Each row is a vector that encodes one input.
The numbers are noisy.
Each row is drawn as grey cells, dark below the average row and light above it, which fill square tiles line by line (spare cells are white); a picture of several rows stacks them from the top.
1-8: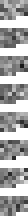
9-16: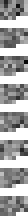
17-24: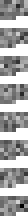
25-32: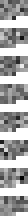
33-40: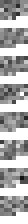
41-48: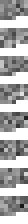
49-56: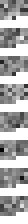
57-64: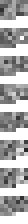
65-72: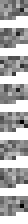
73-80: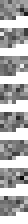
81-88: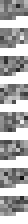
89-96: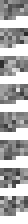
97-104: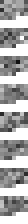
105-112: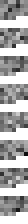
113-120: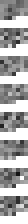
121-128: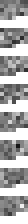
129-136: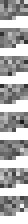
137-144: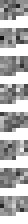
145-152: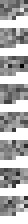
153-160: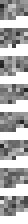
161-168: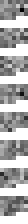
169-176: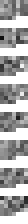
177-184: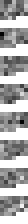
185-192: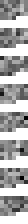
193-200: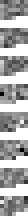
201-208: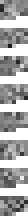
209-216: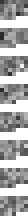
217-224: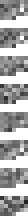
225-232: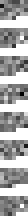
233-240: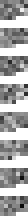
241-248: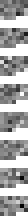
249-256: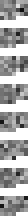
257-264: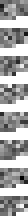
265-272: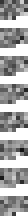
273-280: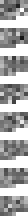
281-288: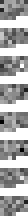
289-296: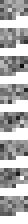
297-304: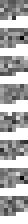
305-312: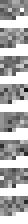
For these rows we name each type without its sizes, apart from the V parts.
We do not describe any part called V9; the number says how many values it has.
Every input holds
a point on a line and a value of V9, together with either a fixed value, or five true/false values.
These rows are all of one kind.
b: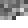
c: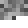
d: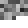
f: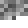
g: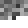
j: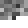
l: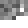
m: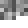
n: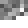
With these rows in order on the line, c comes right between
b and l.
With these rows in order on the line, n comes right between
f and m.
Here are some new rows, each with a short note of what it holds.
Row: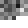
a point on a line and a value of V9
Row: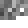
a point on a line, five true/false values and a value of V9
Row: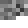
a point on a line, five true/false values and a value of V9
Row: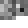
a point on a line, five true/false values and a value of V9
